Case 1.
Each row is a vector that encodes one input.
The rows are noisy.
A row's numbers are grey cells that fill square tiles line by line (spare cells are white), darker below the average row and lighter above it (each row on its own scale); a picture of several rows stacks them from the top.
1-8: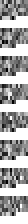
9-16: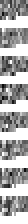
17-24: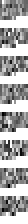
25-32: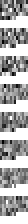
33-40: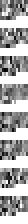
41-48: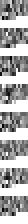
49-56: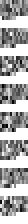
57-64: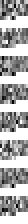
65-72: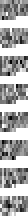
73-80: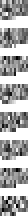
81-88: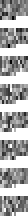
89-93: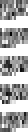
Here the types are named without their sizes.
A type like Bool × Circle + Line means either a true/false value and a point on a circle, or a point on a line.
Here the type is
List(Line).
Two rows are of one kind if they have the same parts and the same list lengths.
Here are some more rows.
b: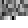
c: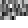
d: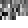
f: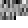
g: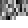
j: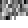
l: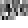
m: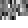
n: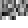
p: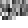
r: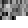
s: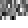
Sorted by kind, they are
b, c, d, m, n, r, s
f
g, j, l, p

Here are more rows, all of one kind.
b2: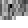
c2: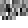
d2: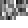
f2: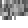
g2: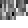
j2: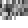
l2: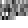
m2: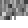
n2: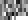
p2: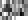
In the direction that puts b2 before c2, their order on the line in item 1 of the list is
d2, n2, g2, m2, b2, f2, j2, p2, l2, c2.
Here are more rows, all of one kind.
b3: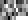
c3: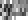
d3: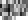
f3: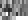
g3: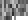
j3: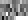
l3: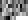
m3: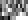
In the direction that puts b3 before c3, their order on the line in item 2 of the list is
m3, j3, l3, f3, d3, b3, c3, g3.
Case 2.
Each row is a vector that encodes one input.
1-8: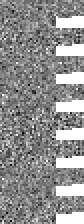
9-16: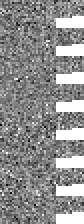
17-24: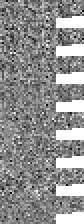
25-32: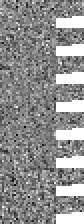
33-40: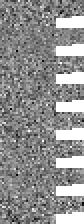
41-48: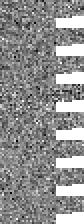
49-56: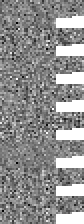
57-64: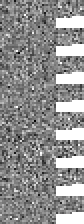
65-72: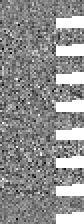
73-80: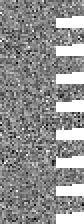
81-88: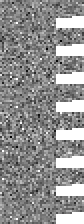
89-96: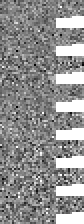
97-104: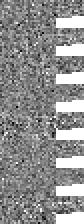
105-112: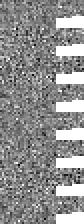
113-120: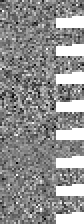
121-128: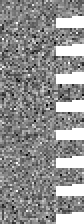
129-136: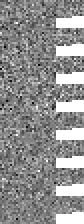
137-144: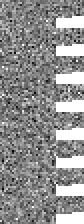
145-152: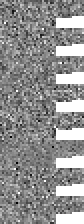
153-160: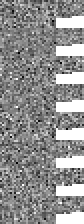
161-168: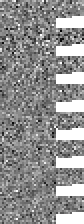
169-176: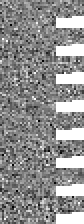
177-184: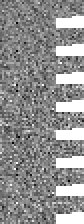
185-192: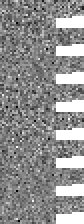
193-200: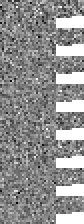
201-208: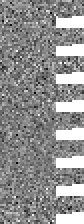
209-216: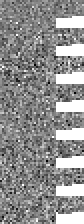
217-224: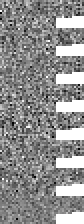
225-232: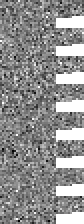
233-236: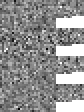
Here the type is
Line7 + Tree8.
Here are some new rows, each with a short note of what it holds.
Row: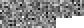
a point on a 7-point line
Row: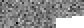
a node of an 8-node tree
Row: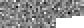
a node of an 8-node tree
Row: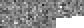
a node of an 8-node tree
